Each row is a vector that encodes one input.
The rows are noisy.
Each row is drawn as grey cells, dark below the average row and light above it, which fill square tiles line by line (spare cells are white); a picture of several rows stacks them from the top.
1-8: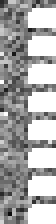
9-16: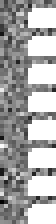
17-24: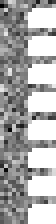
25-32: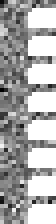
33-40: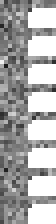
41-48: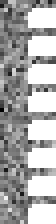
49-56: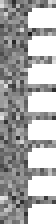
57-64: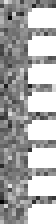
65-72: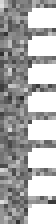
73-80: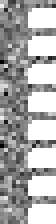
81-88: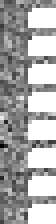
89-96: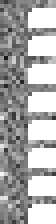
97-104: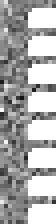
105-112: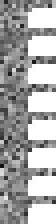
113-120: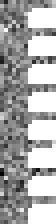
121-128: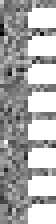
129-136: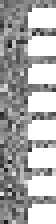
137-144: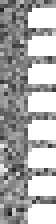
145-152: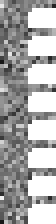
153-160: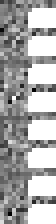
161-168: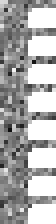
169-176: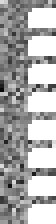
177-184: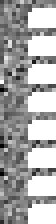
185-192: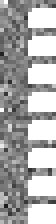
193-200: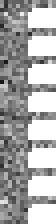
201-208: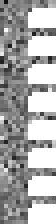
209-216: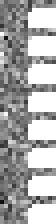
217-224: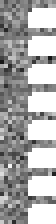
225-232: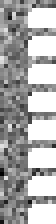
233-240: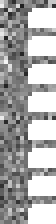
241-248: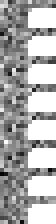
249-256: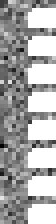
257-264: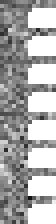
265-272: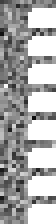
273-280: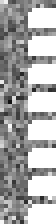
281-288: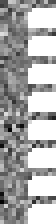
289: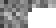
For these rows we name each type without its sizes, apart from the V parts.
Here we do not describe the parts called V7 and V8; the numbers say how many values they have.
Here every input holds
a value of V7, together with either a fixed value, or a node of a tree, a true/false value and a value of V8.
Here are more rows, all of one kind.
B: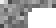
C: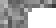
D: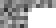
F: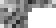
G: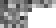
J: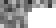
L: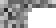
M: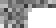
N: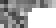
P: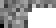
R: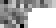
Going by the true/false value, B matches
C and P.
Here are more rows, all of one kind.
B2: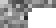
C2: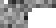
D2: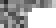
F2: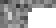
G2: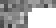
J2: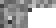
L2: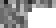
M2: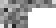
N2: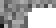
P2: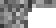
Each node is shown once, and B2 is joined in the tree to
C2 and G2.
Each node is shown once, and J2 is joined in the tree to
M2.
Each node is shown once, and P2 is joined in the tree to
F2 and L2.
